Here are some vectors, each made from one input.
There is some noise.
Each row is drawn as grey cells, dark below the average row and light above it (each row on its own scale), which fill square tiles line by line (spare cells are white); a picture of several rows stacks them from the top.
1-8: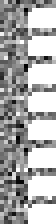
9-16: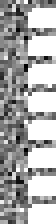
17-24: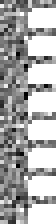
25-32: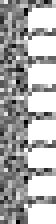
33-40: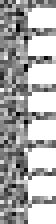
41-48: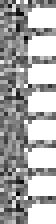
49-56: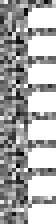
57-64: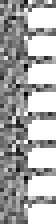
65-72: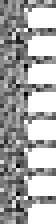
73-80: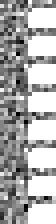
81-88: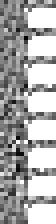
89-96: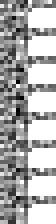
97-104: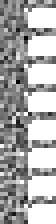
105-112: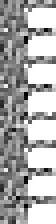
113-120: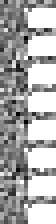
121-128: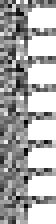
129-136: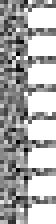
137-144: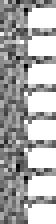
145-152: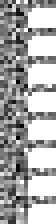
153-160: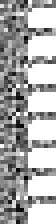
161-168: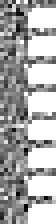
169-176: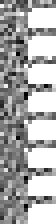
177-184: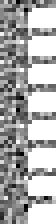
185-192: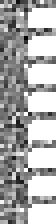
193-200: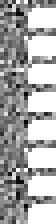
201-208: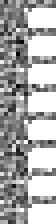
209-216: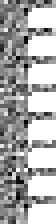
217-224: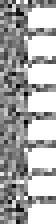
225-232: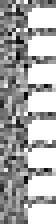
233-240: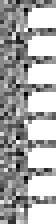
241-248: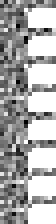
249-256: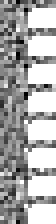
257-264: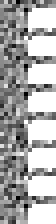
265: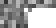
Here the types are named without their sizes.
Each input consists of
a point on a line.
